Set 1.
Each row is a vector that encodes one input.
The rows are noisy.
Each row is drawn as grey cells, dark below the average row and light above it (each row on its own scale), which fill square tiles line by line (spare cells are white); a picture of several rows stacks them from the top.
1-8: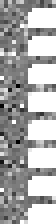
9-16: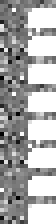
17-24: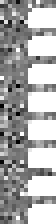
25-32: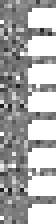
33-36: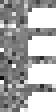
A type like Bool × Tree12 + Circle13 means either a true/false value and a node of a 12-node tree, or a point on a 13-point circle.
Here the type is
Label7.
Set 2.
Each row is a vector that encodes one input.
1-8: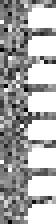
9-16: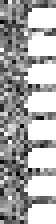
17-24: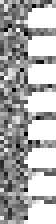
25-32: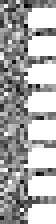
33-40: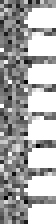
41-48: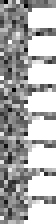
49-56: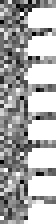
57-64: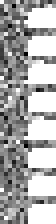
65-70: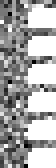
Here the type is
Tree13.
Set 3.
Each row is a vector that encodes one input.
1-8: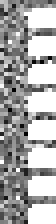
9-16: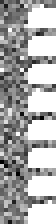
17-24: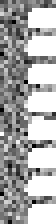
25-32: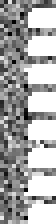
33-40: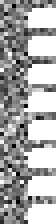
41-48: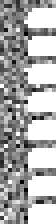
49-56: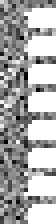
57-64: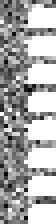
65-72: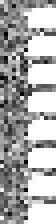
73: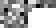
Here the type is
Tree14.
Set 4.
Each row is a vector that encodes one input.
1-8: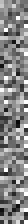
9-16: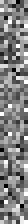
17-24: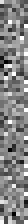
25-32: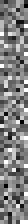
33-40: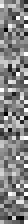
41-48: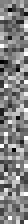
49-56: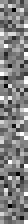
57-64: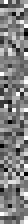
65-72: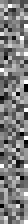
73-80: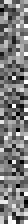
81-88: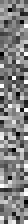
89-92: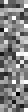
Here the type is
Circle18.
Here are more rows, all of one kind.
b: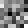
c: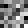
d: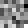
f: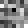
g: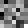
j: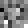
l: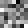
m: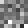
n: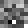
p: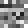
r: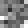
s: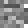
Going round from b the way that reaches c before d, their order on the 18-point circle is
b, f, c, m, l, p, s, j, r, n, g, d.
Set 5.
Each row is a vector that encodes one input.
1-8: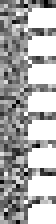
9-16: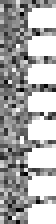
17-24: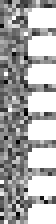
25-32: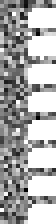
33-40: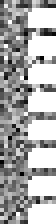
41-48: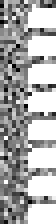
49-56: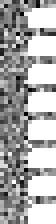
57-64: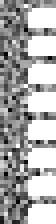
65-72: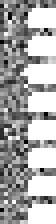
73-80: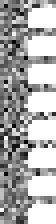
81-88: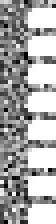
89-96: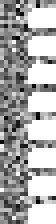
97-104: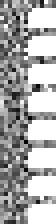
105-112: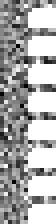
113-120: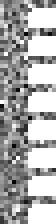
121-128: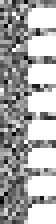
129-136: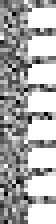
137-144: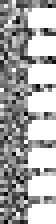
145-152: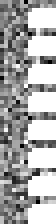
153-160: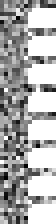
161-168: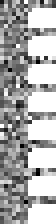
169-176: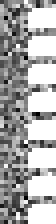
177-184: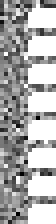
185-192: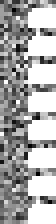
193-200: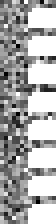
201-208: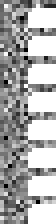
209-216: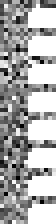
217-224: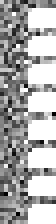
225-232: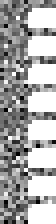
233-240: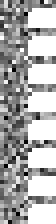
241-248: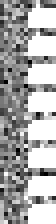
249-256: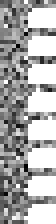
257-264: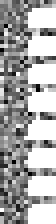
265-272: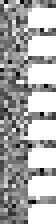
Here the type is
Tree16.
